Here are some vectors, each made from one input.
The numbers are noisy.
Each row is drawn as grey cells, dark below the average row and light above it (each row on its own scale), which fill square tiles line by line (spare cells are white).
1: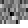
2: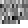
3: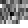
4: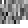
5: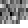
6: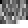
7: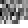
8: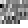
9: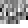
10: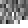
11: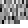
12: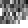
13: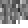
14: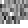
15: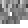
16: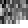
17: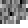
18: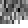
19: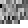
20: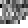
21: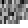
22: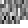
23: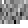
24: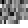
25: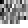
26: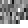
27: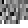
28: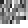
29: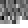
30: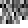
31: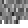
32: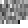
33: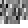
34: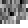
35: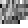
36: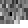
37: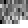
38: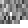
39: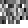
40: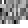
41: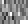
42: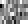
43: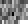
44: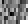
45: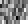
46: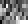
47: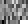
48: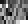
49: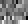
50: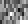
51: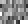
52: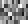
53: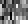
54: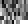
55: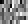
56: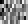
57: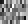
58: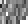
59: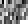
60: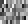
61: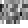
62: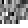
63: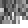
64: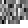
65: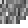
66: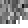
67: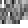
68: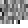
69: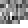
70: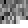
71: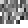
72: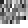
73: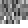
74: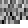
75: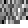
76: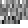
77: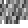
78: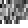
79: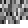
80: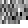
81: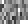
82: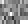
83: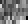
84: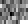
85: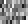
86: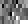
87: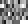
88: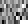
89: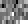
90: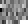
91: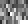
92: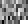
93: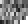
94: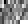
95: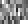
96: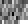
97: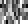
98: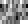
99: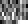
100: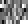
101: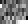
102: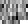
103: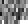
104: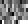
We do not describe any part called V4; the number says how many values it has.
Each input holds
a list of up to three items, each a point on a 6-point line and a value of V4.
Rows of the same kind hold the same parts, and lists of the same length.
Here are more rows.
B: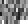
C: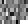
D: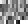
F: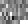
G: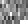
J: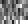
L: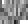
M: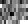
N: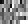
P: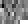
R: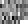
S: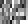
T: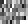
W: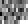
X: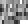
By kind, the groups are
B, C, M, W
D, F, G, L, R, X
J, P
N, S, T

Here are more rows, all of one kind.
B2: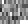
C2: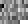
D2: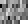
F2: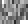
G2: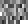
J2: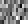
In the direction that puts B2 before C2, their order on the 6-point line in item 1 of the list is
F2, B2, C2, D2, G2, J2.
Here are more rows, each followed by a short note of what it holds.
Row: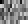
the empty list
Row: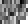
a list of one item
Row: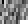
a list of one item
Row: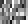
the empty list
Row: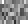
a list of two items
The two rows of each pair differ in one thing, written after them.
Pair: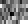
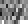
the place on the 6-point line in item 1 of the list
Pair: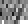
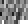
the value of V4 in item 1 of the list
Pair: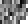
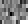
the value of V4 in item 1 of the list
